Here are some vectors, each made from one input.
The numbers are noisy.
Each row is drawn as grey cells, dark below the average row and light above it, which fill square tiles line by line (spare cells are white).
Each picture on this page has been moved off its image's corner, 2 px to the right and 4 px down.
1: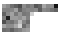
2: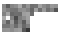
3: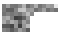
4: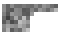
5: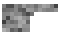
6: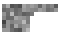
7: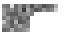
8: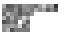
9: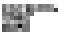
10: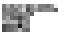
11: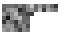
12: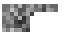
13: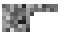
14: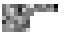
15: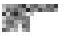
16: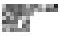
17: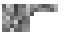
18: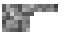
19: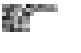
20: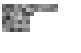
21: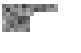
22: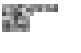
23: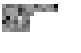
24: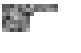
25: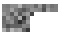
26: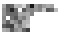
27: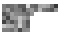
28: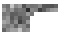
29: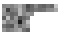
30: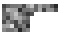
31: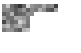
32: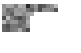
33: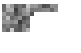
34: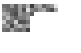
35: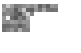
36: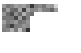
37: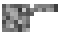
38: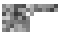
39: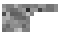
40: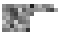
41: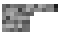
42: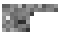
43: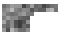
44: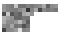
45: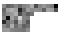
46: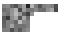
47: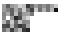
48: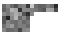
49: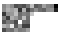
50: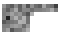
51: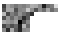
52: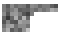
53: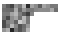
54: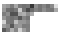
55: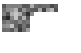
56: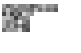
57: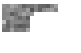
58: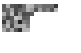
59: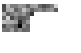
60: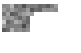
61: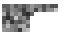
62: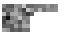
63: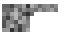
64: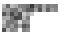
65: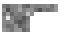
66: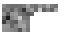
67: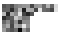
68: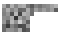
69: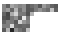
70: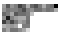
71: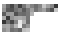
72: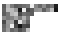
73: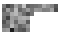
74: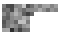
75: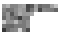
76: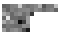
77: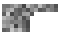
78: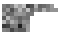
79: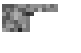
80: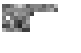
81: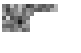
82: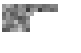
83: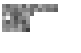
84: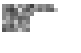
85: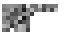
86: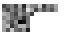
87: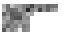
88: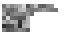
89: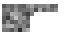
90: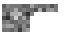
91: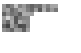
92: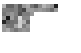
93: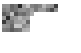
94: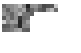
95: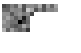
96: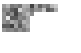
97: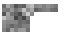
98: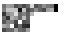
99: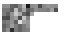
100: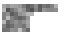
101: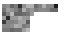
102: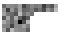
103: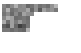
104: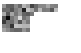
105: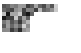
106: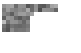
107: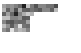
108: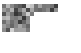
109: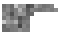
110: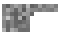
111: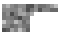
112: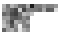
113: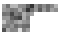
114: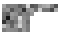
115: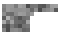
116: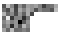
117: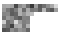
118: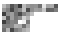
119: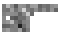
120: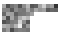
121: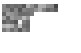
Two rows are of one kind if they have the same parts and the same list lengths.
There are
2 kinds of row.
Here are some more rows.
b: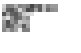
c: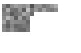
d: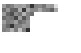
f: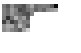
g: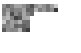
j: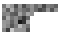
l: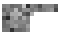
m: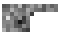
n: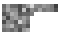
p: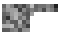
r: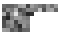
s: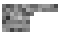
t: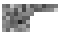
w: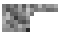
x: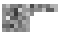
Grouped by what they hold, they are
b, c, d, g, j, m, t, w, x
f, l, n, p, r, s

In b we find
a node of a 9-node tree and a node of a 12-node tree.
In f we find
a point on an 11-point line and a node of a 9-node tree.
